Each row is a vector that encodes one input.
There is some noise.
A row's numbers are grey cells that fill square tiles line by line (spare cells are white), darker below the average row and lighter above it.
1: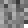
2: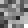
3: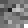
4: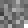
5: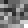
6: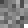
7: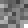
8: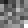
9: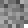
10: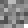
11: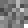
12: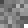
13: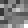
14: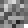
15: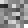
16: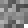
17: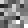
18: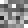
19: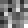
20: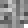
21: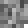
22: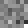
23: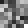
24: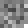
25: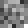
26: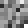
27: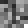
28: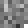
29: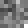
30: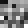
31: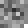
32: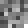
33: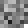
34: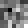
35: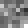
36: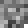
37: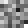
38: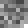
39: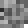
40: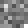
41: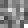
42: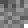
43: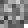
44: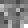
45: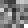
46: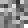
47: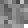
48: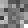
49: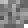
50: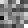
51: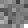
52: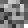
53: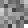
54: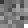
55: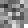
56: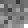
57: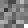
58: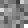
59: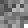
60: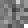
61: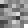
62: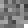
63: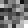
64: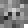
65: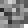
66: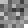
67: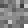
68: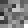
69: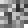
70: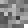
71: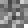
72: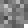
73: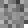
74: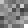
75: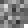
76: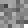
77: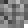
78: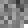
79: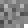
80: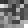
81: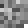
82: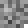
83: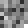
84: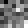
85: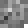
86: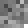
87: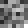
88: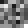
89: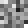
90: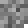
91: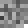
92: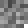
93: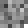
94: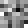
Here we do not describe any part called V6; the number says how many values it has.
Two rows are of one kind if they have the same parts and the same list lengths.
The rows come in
2 kinds.
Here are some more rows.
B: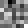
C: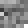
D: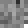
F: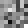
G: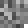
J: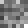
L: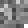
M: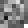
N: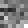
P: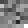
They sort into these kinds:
B, C, J, N, P
D, F, G, L, M

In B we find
a point on a 5-point line and three true/false values.
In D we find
three true/false values and a value of V6.
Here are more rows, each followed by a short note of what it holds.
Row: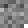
a point on a 5-point line and three true/false values
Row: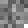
a point on a 5-point line and three true/false values
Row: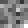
three true/false values and a value of V6
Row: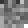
a point on a 5-point line and three true/false values
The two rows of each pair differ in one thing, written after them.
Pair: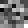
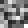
the place on the 5-point line
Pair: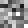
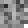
one of the three true/false values
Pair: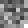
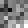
the place on the 5-point line
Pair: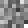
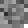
the place on the 5-point line
